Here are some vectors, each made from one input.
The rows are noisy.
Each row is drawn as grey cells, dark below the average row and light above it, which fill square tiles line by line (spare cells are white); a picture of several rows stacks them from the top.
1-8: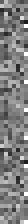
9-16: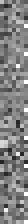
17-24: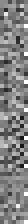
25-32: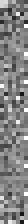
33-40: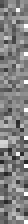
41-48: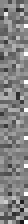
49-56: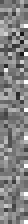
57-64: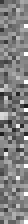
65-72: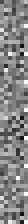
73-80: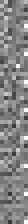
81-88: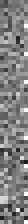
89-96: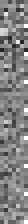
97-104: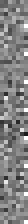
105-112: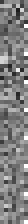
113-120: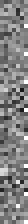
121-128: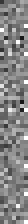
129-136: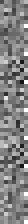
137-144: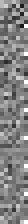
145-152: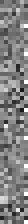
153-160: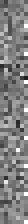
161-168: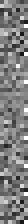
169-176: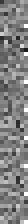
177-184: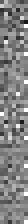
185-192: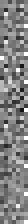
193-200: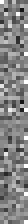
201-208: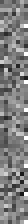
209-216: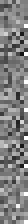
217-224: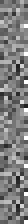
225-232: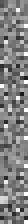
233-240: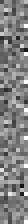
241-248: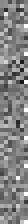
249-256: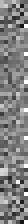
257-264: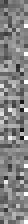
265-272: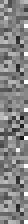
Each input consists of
either a point on a 10-point line, or three true/false values.
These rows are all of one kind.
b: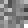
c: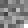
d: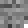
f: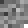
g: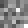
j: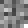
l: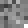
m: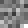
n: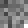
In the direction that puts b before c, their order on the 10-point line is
b, j, m, f, g, c, n, d, l.
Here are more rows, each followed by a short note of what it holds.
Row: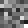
three true/false values
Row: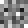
three true/false values
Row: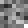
a point on a 10-point line
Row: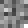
a point on a 10-point line
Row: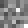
a point on a 10-point line
